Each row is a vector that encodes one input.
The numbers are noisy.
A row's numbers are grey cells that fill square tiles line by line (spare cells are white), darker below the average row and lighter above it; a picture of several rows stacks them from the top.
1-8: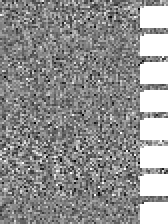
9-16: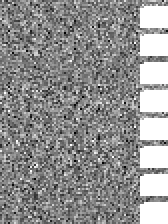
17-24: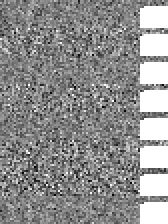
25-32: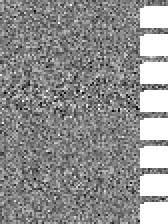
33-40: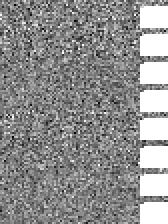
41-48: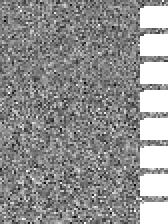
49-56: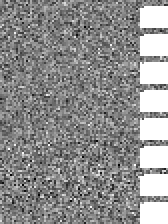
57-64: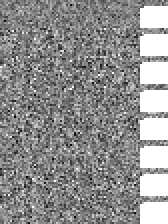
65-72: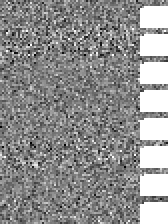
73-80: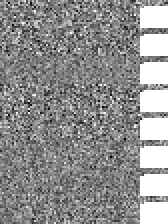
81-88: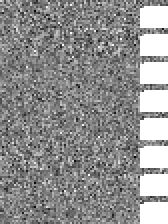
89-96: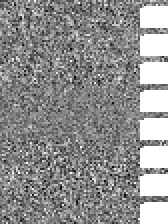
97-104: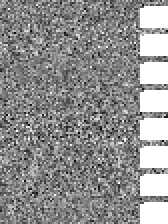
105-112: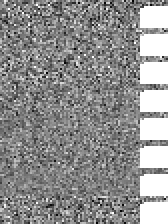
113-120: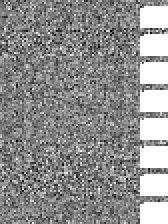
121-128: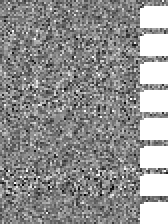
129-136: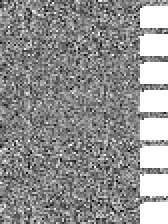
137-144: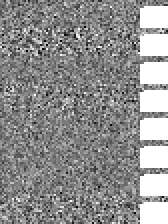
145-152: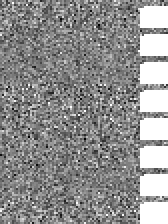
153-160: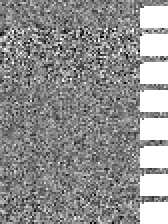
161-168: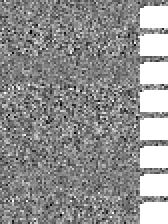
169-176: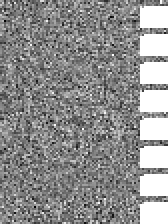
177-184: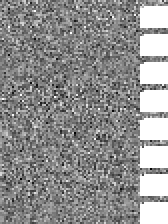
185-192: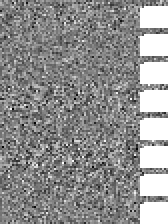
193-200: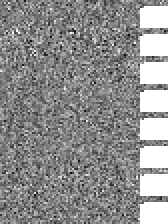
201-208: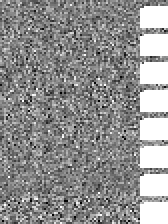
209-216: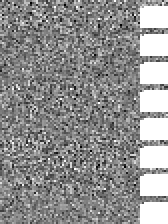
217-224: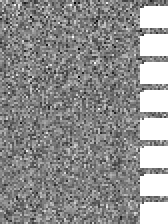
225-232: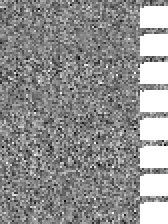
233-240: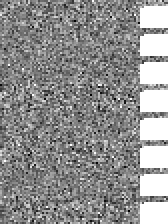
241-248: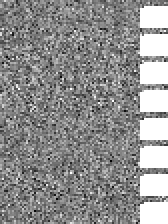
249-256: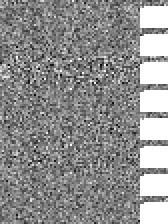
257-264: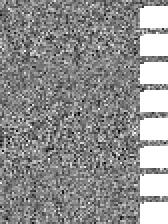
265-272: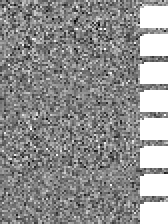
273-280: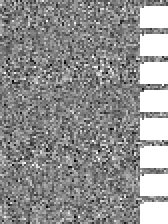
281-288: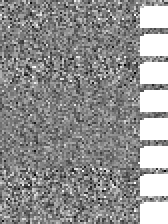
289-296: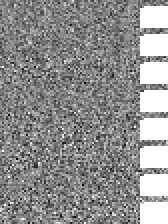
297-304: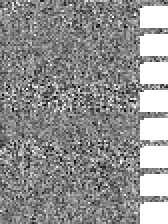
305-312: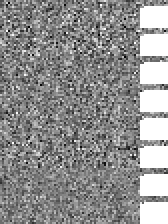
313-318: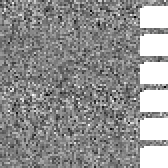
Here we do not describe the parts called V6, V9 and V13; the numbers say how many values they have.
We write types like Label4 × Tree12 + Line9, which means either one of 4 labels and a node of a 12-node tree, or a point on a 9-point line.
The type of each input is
(Bool × Bool × Bool × V13 + (Line5 + V9) × V6) × Tree12.
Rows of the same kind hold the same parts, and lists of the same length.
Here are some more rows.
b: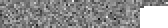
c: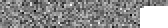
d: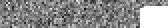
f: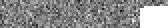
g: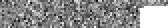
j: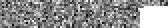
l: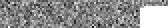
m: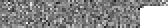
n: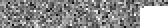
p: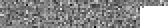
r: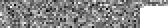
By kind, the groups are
b, d, f, m, p
c
g, j, l, n, r

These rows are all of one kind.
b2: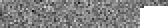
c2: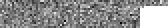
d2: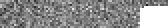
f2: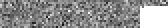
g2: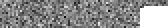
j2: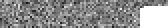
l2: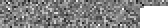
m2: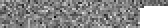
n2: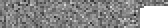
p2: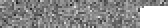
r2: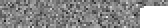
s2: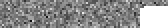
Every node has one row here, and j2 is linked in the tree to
g2.
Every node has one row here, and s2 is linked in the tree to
l2 and r2.
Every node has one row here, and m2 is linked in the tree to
b2, d2, n2 and r2.
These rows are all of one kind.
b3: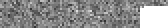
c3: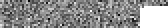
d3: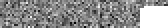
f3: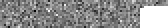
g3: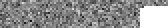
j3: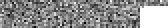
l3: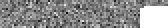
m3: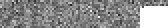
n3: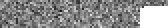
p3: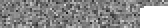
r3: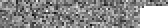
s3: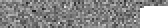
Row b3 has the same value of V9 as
g3, j3, l3 and p3.
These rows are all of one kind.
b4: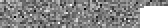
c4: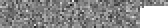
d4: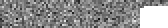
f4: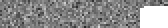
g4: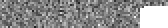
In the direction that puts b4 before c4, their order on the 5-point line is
f4, d4, b4, c4, g4.
